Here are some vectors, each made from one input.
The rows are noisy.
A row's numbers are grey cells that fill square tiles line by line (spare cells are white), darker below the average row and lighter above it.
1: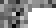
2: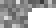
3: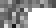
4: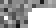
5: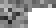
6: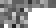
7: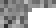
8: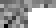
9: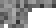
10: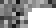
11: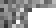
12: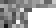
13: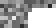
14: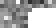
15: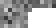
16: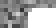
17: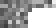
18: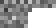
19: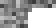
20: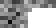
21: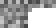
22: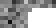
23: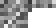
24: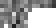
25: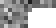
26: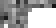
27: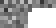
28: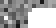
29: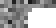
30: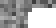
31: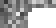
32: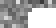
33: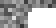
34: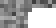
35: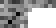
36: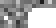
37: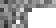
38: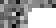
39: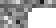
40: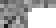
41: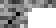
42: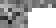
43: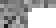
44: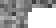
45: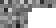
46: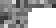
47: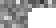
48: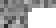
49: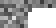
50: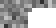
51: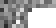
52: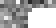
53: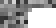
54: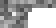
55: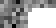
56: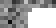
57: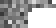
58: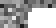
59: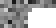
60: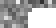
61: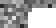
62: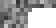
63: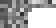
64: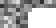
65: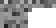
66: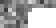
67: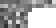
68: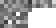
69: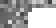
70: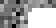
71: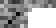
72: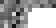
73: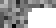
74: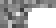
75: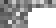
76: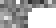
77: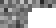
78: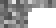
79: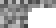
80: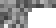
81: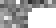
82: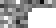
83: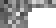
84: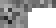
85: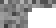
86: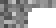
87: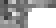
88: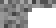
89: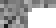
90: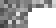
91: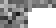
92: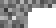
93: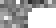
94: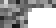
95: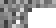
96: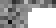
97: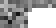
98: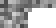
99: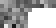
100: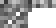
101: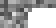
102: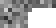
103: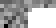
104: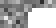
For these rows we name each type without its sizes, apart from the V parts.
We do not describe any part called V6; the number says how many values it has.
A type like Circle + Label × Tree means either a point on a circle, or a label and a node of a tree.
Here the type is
Line × (Tree + Unit) × V6.
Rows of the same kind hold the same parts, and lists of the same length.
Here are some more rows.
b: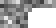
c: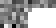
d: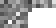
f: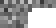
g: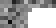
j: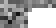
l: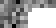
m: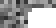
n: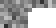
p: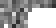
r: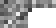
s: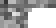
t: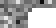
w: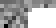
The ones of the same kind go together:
b, c, d, f, l, m, p, r, s, t
g, j, n, w

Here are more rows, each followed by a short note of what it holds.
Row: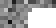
a point on a line and a value of V6
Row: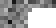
a point on a line and a value of V6
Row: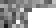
a point on a line and a value of V6
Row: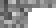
a point on a line, a node of a tree and a value of V6
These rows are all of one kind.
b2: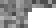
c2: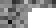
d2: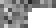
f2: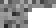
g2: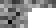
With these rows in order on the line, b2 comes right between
c2 and d2.
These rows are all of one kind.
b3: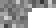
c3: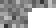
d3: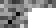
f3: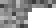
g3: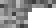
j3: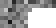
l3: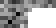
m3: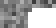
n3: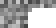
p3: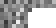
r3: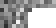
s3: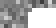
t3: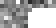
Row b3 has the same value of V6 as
c3, s3 and t3.
